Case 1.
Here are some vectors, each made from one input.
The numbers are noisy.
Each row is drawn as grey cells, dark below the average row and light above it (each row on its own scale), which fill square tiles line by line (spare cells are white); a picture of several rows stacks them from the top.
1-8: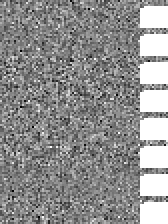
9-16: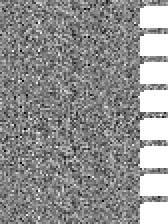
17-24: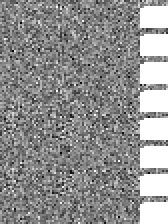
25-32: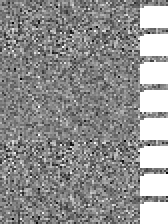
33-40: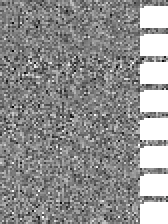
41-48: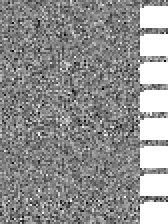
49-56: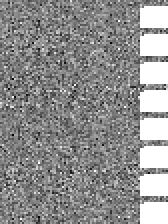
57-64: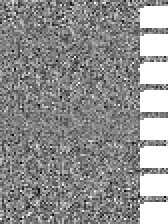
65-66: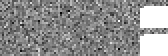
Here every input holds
a list of up to two points on a 7-point line.
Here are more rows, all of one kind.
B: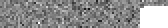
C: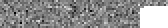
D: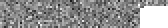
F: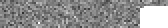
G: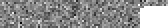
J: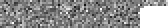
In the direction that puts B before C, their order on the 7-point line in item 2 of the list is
B, F, D, J, G, C.
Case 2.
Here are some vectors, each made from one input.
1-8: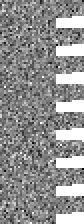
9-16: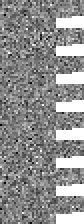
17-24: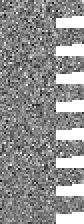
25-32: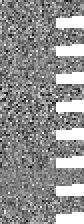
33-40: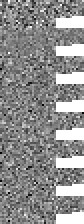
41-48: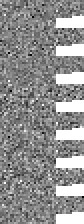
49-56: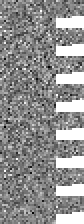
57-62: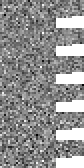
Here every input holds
a point on each of two 5-point circles.
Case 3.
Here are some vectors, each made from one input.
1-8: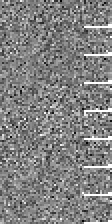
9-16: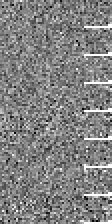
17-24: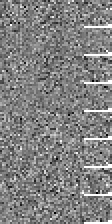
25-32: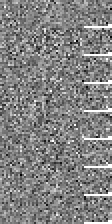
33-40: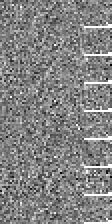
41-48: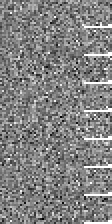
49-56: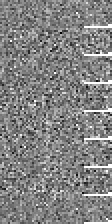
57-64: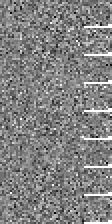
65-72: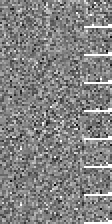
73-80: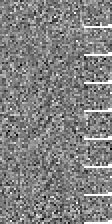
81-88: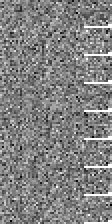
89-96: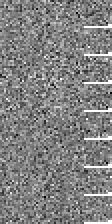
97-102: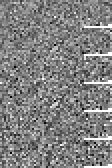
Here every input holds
a true/false value, together with either a fixed value, or a node of a 10-node tree.
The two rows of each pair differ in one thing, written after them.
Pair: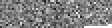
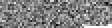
the true/false value
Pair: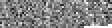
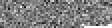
the true/false value
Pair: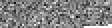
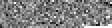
the true/false value
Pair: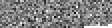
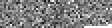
the node of the tree
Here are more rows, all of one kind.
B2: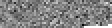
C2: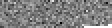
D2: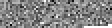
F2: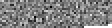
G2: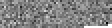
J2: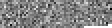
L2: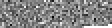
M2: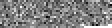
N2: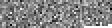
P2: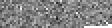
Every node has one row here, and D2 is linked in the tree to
F2 and P2.
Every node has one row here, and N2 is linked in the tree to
G2 and L2.
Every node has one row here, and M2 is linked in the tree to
P2.
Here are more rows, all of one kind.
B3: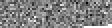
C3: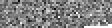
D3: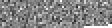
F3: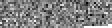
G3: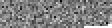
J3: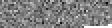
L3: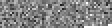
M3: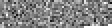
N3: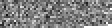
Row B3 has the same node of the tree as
G3 and M3.
